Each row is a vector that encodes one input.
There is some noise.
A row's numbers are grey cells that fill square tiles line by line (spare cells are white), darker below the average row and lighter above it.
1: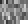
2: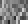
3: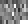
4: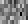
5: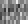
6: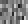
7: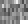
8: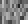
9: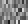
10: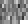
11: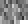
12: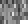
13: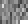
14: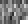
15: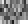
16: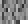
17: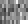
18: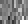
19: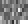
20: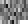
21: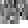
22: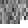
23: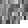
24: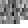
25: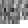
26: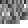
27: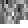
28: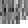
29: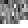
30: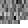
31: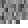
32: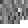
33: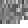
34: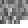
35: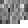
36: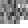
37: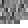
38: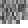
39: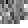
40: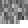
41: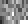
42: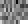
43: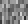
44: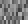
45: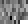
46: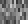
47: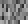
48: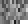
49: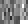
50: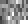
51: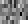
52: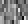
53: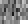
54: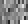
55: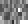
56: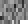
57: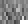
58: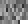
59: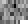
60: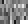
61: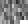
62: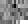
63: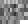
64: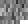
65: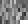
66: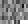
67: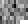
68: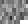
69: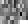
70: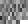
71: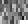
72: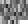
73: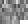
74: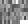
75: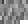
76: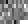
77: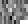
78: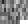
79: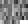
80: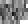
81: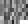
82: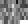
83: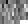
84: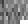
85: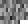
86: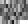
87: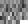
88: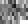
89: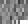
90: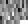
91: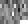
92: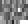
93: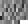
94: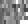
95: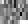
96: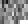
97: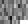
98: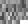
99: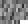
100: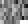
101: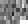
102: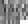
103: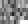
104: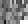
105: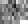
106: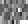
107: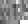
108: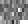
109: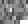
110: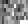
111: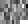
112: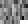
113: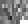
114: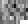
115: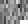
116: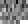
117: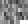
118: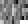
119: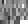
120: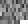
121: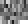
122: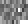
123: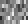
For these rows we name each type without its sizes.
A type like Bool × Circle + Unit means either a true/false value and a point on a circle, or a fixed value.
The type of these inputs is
List(Line) × Tree.
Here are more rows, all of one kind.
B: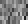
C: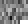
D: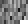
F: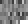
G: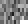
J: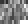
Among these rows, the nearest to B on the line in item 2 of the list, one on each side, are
F and G.
